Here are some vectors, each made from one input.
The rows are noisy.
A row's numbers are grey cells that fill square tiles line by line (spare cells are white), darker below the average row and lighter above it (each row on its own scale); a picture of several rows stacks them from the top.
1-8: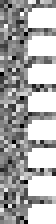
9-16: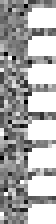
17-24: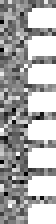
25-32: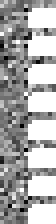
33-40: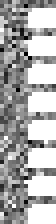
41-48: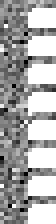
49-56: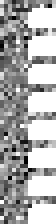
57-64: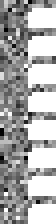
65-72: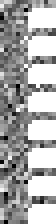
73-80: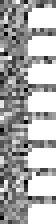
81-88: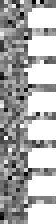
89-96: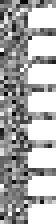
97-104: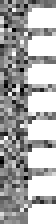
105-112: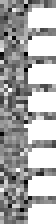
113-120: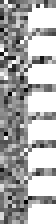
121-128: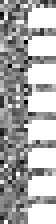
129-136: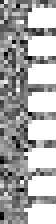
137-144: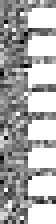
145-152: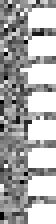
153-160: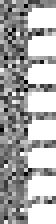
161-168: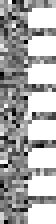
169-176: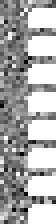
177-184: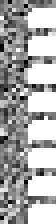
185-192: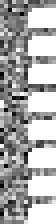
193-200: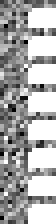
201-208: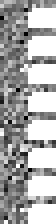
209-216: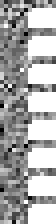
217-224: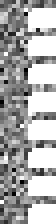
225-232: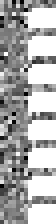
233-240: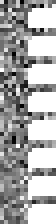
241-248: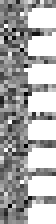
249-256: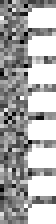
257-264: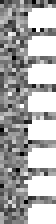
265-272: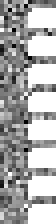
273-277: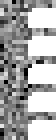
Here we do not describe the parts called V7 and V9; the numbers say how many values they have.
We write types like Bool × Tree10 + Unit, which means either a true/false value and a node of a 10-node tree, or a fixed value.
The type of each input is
Bool × Label5 × (Line6 × V7 + V9).
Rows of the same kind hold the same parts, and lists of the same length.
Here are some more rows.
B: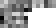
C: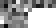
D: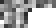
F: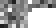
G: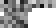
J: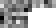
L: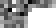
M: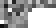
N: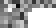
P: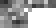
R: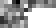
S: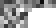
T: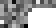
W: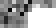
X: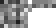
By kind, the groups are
B, G, J, L, R, W
C, D, F, M, N, P, S, T, X

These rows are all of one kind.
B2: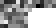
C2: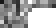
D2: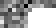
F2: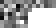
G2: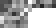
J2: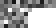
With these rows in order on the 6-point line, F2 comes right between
B2 and J2.
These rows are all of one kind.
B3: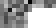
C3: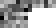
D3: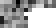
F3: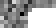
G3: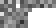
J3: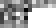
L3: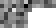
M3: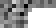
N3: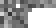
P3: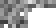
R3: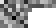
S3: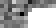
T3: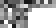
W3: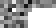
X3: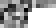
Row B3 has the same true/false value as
C3, D3, L3 and P3.
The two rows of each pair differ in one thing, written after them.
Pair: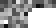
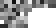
the true/false value
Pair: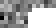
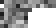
the place on the 6-point line
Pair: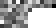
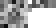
the place on the 6-point line
